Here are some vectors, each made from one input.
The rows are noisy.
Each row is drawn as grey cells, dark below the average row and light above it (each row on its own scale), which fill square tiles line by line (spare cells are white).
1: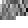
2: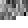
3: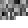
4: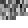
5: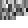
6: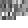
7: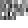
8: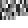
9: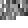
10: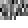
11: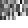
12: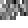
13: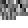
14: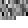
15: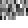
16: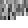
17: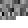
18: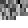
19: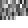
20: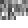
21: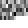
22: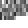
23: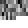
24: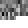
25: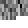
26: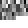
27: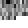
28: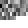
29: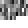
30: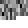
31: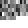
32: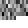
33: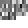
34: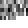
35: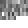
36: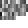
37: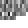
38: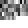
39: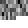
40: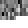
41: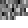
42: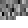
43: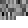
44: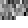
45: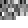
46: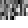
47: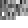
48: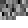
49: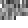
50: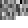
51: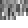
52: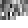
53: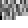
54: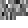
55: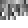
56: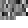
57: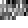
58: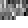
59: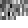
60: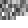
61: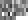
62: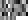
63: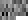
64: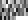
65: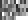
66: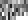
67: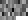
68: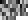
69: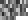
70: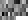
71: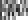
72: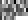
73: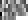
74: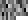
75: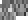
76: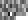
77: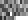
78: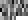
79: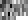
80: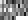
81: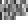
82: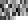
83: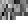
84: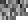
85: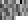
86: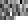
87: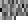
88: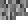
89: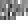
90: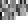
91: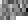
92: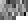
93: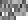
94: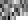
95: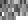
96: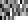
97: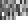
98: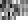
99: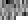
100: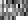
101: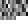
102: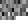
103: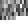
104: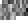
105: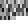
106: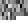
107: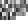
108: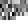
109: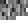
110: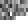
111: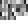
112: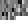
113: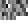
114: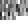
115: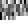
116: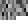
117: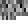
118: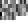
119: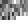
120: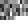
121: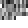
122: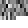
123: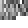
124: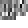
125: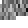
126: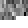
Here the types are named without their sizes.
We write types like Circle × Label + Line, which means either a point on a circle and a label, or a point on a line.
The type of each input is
Bool × Bool × Bool + Circle + Tree + Unit.
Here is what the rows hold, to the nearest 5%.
About 30% of them hold a point on a circle. About 5% of them hold a fixed value. About 15% of them hold a node of a tree. The rest hold three true/false values.
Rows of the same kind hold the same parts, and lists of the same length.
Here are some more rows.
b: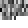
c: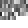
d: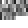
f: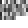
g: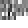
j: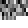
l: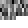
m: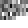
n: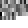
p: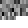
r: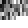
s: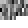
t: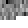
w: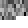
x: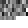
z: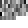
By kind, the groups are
b, l, s
c, d, f, g, m, n, r, z
j, p, x
t, w

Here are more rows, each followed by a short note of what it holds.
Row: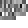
three true/false values
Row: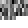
a fixed value
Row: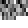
a point on a circle
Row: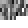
a fixed value
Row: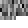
a fixed value
